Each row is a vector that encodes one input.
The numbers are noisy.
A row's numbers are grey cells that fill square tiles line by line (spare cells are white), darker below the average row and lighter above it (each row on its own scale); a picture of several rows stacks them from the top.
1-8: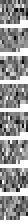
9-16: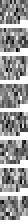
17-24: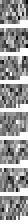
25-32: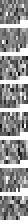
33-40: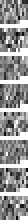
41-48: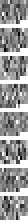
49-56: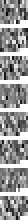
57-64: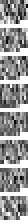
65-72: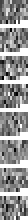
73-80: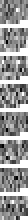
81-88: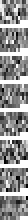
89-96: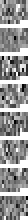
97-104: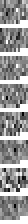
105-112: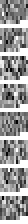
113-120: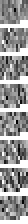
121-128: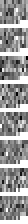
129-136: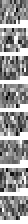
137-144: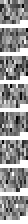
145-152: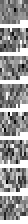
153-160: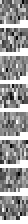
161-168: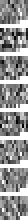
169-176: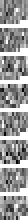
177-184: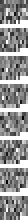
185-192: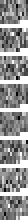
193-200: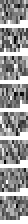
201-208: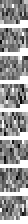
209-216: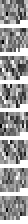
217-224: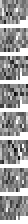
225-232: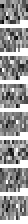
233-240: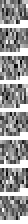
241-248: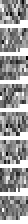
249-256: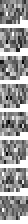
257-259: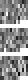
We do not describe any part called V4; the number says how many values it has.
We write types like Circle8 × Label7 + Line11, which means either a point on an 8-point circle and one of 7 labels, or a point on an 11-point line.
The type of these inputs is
Bool × Bool × Bool + (Circle11 + Unit) × V4.
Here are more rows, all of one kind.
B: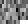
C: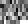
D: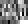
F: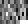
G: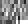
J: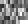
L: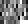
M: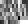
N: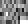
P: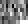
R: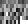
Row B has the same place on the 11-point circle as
D, G, M and N.
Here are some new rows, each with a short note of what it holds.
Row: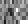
three true/false values
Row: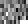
a point on an 11-point circle and a value of V4
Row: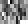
three true/false values
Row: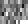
a value of V4
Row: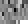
a value of V4
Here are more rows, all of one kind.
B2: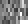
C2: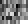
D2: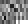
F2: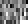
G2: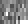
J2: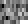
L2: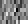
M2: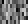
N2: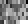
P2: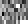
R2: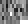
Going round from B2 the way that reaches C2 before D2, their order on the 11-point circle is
B2, L2, R2, C2, J2, M2, F2, N2, D2, G2, P2.
